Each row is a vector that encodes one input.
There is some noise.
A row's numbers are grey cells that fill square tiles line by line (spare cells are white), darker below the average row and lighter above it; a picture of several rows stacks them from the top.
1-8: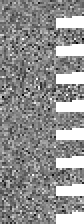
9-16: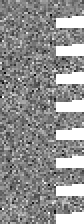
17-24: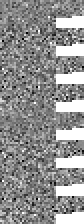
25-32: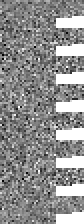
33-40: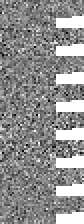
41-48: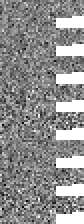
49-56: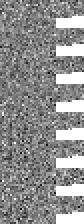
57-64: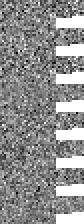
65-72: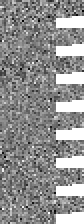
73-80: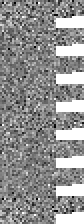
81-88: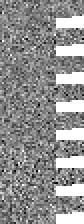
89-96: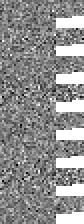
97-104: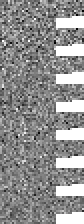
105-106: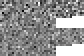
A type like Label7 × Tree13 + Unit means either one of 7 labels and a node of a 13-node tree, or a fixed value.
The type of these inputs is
Line5 × List2(Line9).
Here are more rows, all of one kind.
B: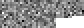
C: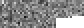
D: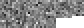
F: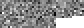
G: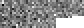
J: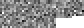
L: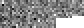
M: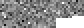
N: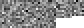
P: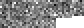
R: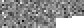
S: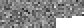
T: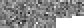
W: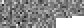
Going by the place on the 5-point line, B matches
F, J and N.
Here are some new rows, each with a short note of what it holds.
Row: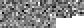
a point on a 5-point line, together with the empty list
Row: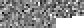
a point on a 5-point line, together with the empty list
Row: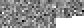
a point on a 5-point line, together with a list of two items
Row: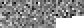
a point on a 5-point line, together with the empty list
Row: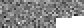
a point on a 5-point line, together with a list of one item
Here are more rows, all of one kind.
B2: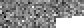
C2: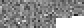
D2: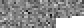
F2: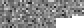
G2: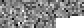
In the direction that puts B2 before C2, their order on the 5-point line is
B2, F2, C2, D2, G2.
